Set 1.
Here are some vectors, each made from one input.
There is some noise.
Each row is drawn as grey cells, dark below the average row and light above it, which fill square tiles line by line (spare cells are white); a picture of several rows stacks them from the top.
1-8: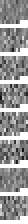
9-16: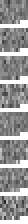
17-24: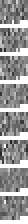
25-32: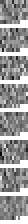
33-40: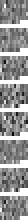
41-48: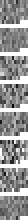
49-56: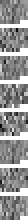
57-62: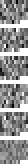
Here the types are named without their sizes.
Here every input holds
a point on a line, together with either a fixed value, or a node of a tree.
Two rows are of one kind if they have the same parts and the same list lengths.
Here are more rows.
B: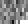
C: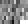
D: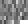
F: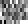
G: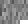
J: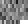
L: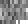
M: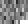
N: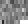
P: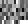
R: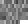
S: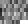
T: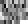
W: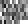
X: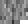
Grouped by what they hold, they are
B, D, F, G, L, M, N
C, J, P, R, S, T, W, X

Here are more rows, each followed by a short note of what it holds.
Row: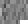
a point on a line
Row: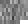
a point on a line
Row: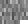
a point on a line
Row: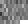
a point on a line and a node of a tree
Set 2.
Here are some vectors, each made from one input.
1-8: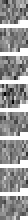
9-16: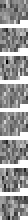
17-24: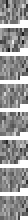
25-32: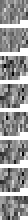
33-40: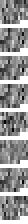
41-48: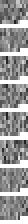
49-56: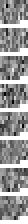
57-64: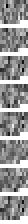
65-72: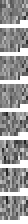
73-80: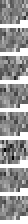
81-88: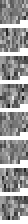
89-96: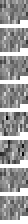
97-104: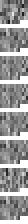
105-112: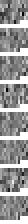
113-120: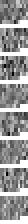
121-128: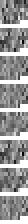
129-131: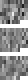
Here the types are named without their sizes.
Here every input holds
either a point on a circle, or a fixed value, or a node of a tree.
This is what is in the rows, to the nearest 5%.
About 50% of them hold a point on a circle. About 5% of them hold a fixed value. The rest hold a node of a tree.
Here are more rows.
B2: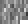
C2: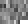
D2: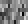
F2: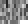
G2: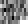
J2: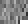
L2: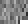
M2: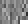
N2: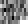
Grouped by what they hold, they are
B2, C2, J2, L2, M2
D2, F2
G2, N2

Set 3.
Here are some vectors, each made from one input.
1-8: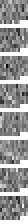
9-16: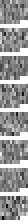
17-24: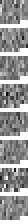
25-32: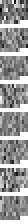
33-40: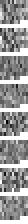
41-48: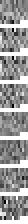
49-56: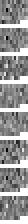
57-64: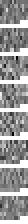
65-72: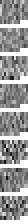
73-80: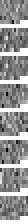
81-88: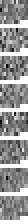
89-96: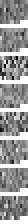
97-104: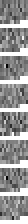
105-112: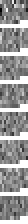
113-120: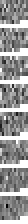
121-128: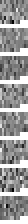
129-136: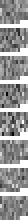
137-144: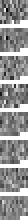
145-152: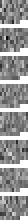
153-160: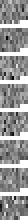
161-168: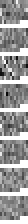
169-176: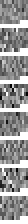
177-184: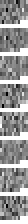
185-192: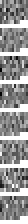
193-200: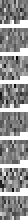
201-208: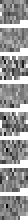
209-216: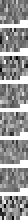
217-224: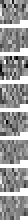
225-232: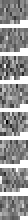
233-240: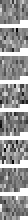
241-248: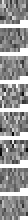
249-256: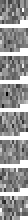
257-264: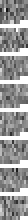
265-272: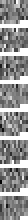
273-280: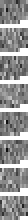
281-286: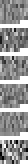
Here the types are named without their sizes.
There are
2 kinds of row.
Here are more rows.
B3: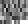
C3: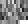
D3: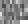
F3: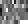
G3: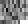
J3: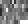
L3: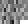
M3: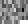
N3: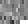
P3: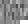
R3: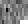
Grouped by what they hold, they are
B3, F3, G3, J3, R3
C3, D3, L3, M3, N3, P3

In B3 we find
a point on a line.
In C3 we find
a point on a circle.
